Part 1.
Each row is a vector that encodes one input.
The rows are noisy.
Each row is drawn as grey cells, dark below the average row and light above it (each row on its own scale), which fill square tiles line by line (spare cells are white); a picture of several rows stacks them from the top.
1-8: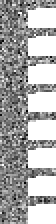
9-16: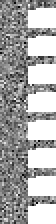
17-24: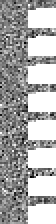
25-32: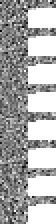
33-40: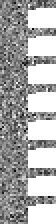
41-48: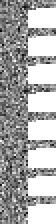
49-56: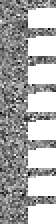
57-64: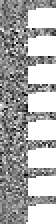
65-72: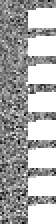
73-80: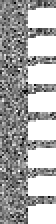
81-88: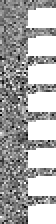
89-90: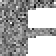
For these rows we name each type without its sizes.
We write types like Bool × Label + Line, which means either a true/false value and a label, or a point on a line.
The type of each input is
Label.
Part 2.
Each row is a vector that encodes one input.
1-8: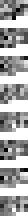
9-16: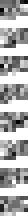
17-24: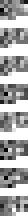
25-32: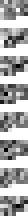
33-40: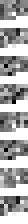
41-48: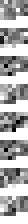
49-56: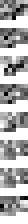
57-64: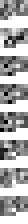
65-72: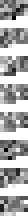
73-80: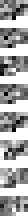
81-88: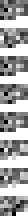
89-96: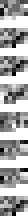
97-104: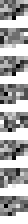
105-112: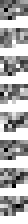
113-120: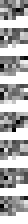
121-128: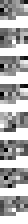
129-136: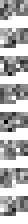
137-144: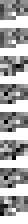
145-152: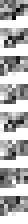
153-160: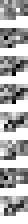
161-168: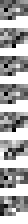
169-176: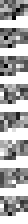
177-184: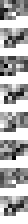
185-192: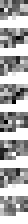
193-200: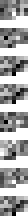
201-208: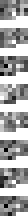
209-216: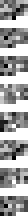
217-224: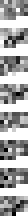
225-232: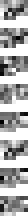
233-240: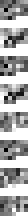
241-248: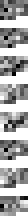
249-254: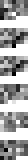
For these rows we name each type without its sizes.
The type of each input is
Line.
